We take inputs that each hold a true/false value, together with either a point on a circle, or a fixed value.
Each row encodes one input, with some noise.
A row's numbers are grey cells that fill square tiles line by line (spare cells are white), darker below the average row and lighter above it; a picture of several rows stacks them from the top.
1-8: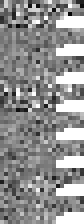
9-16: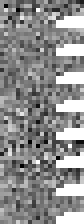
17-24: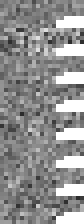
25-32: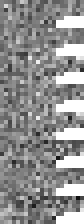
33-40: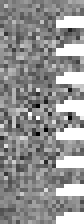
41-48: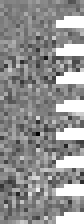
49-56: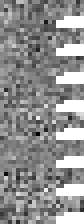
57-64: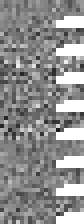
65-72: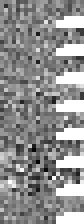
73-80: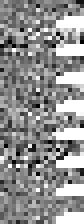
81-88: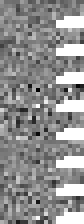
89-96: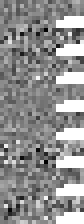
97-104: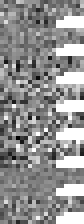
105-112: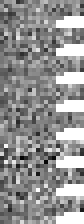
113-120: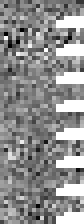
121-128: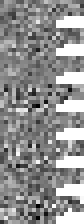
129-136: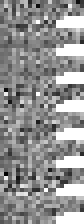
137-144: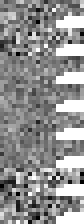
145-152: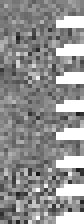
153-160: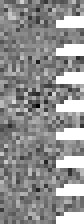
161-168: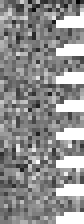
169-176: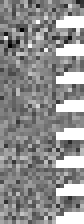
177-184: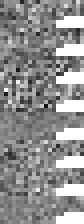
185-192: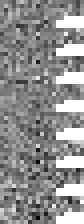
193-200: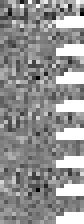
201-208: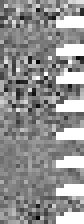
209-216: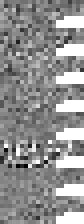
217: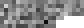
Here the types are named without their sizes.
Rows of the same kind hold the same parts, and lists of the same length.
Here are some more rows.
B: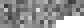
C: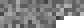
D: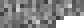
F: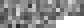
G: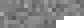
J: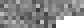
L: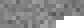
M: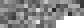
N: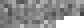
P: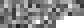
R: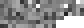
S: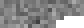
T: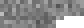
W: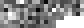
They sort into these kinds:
B, F, G, J, L, M, N, P, S, T, W
C, D, R

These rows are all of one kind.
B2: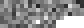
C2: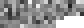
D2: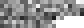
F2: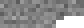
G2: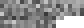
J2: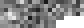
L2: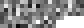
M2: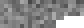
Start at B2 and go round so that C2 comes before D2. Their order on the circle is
B2, G2, C2, D2, J2, F2, L2, M2.
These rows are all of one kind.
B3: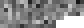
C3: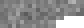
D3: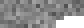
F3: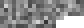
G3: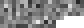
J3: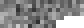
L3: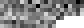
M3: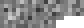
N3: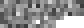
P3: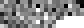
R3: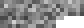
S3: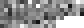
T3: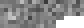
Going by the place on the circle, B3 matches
F3, G3 and J3.
